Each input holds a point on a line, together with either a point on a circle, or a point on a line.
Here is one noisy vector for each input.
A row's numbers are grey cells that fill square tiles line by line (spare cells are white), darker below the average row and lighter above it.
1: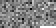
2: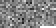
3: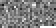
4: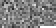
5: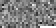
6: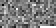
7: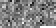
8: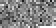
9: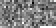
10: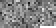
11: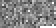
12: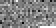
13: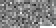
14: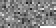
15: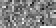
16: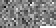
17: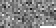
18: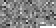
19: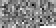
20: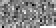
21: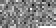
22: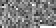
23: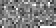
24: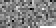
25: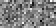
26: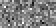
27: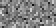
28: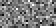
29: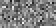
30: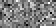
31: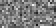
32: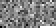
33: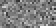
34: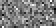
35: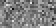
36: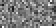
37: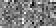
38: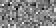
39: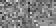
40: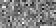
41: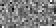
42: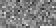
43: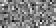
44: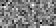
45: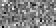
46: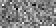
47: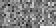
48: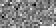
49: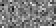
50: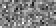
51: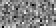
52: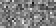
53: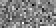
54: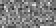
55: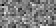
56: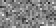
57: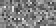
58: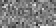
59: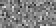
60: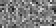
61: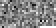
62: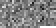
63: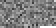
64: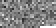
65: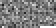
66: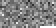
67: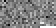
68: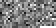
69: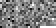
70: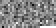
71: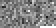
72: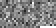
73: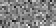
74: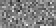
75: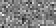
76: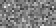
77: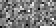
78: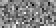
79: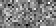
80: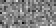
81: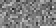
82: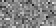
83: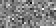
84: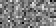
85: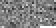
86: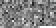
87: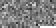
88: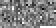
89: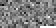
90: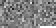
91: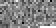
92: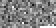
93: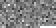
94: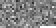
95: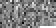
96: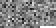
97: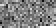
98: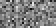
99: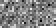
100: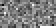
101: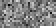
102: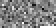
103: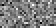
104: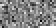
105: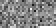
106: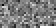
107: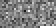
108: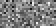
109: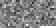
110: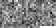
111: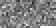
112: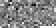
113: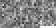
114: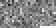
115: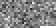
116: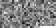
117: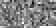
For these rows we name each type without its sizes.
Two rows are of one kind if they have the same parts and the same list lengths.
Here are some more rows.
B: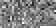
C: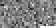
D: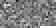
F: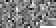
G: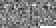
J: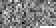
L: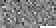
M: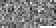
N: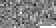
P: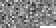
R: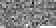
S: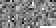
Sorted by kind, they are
B, C, D, G, L, M, R
F, J, N, P, S

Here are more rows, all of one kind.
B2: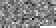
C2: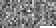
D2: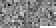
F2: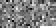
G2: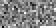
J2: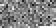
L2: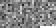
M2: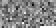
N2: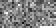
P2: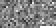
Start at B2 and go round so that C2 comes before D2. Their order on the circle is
B2, M2, P2, C2, L2, D2, N2, J2, F2, G2.
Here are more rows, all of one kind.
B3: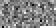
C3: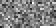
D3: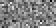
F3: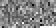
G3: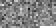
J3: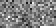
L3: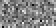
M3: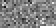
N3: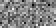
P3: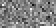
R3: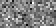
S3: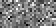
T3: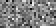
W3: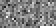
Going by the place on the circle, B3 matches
C3, J3, L3 and R3.
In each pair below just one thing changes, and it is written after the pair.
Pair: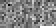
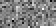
the place on the circle
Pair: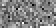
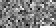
the place on the line
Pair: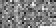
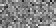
the place on the line
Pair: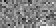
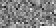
the place on the line
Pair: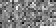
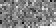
the place on the line
